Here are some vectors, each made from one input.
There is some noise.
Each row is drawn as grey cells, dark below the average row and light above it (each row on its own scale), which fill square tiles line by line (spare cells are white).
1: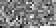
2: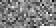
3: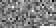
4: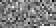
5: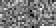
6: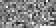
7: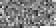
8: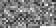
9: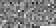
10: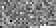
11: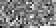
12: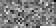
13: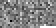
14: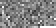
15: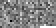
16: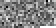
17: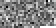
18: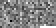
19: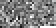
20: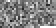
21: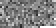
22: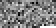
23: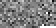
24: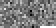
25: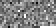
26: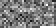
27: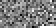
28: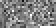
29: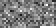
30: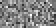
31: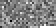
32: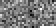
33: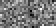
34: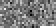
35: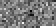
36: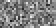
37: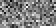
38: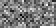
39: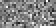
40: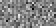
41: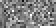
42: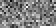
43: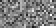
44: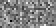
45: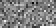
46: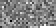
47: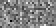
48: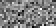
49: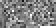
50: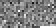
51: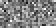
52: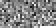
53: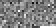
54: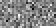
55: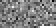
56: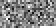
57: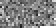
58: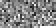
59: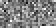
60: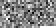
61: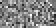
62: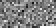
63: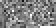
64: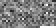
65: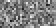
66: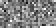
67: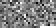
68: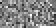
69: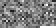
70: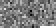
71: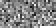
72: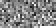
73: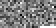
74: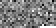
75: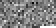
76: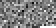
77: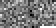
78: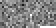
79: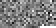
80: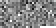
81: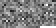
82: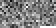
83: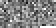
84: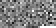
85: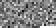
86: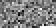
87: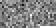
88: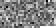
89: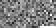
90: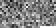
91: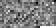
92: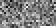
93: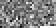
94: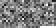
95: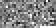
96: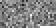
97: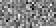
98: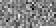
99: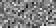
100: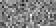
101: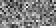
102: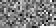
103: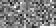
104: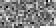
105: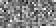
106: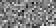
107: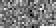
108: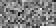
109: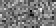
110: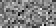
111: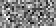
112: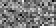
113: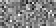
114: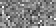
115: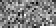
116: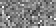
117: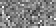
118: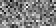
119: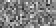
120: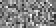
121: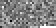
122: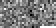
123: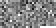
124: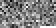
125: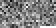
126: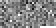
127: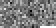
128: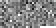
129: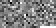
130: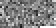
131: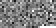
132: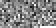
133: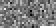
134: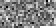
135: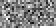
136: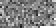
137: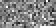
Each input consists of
either four true/false values, or a list of up to three points on a 5-point line.
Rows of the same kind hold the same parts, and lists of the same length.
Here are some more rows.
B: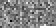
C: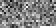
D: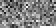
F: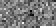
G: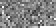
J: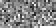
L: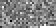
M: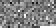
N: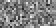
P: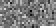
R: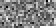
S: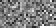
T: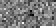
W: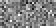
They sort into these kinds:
B, G, J, L, N, R, W
C, D
F, P, T
M
S

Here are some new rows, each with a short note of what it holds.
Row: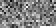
the empty list
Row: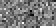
a list of one item
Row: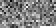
the empty list
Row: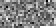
four true/false values
